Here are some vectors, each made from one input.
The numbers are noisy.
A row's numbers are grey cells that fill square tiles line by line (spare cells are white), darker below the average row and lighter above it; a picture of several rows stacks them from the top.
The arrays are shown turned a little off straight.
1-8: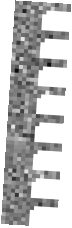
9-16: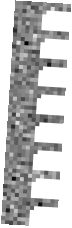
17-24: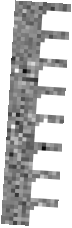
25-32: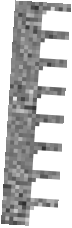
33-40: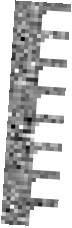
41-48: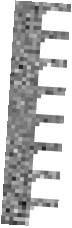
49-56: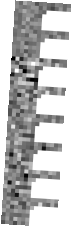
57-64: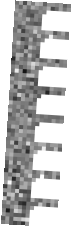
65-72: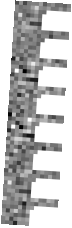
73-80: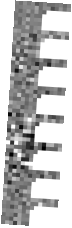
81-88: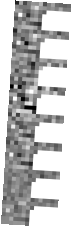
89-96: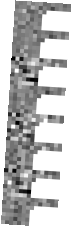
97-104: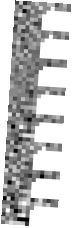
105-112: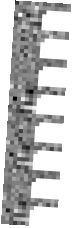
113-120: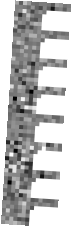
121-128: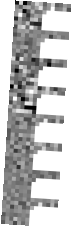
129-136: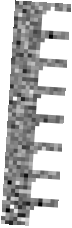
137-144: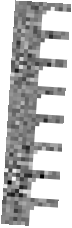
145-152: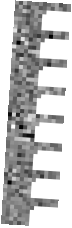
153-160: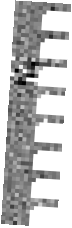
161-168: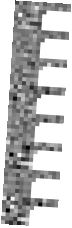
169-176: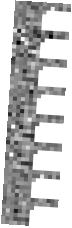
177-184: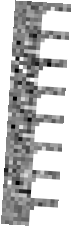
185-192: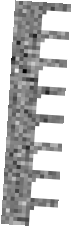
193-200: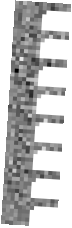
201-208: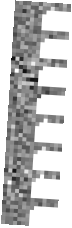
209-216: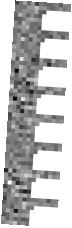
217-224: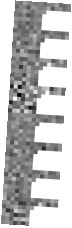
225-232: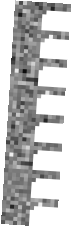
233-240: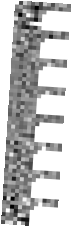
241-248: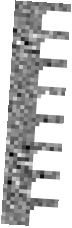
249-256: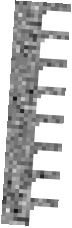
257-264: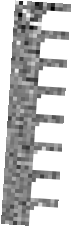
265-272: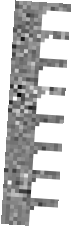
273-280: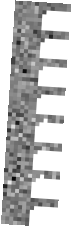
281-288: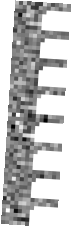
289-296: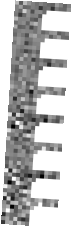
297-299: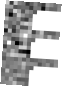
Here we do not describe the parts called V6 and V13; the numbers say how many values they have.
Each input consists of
either a point on a 7-point line and a true/false value, or a value of V6 and a value of V13.
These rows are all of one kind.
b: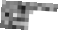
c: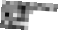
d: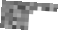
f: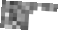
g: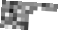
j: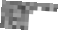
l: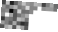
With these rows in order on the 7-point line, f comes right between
c and j.
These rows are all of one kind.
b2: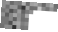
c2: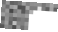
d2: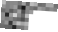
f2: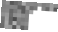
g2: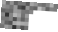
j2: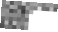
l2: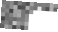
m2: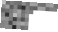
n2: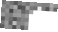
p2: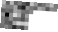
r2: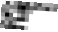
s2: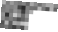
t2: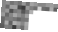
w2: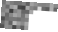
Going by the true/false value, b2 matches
d2, g2, m2 and p2.
